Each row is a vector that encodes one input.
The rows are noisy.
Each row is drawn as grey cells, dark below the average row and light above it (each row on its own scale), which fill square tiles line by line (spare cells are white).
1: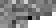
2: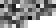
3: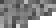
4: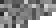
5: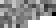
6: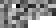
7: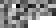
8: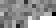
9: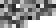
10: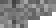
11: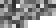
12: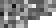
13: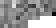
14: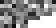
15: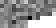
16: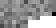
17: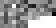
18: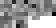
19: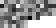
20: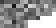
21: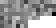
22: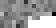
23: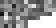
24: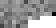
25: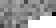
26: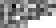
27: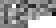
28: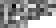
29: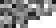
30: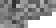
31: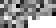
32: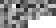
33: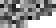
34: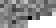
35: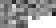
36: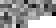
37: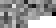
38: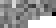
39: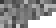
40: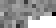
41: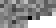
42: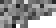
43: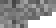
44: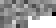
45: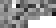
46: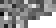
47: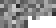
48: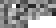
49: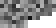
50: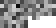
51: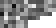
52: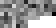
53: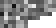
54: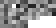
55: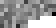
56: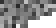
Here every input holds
a node of a 7-node tree and a true/false value.
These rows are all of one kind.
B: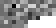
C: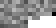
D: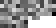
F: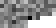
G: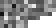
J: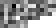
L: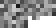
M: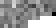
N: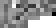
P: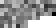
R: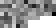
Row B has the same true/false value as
F, G and J.
